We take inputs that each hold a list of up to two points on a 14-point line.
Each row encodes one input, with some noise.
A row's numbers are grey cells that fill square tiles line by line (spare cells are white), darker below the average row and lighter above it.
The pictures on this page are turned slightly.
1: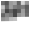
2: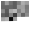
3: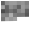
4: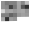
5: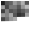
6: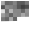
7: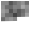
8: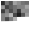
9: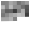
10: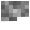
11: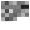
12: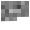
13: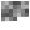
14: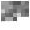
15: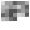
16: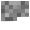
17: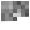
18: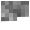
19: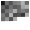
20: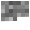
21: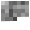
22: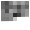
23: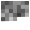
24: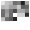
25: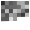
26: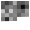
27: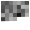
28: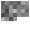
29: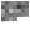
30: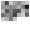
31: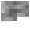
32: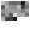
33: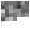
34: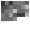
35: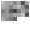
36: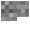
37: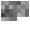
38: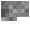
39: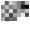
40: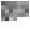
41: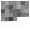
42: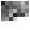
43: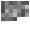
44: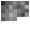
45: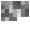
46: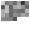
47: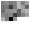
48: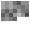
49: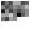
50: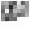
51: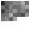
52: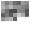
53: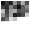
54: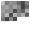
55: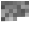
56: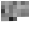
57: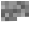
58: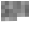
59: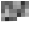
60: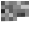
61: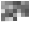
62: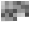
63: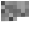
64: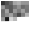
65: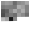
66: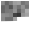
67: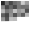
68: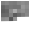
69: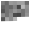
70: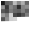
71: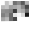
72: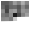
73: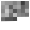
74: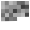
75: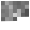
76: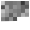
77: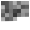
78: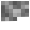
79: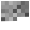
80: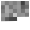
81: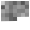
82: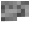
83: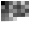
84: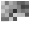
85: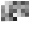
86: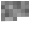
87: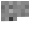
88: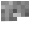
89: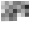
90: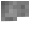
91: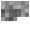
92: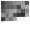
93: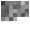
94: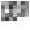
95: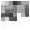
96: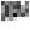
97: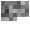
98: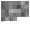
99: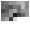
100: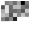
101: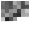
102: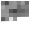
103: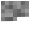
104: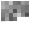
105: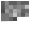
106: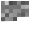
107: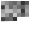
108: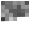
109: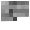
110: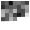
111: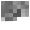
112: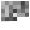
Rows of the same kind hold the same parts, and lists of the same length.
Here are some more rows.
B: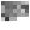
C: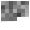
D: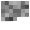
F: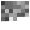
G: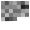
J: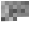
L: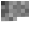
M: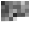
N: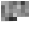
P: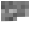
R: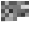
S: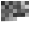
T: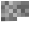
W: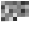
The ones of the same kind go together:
B, F
C, D, G, L, M, N, P, T, W
J, R, S

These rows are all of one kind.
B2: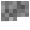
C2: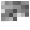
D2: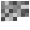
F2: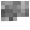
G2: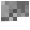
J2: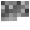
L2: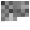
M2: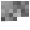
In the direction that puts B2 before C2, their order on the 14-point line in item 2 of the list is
B2, C2, F2, M2, G2, J2, L2, D2.
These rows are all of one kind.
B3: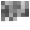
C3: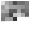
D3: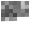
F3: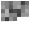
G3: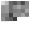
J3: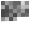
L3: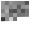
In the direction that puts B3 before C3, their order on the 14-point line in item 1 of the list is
J3, B3, G3, D3, F3, L3, C3.
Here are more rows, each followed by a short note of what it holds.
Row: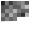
a list of one item
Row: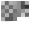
a list of one item
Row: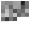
a list of two items
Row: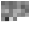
the empty list
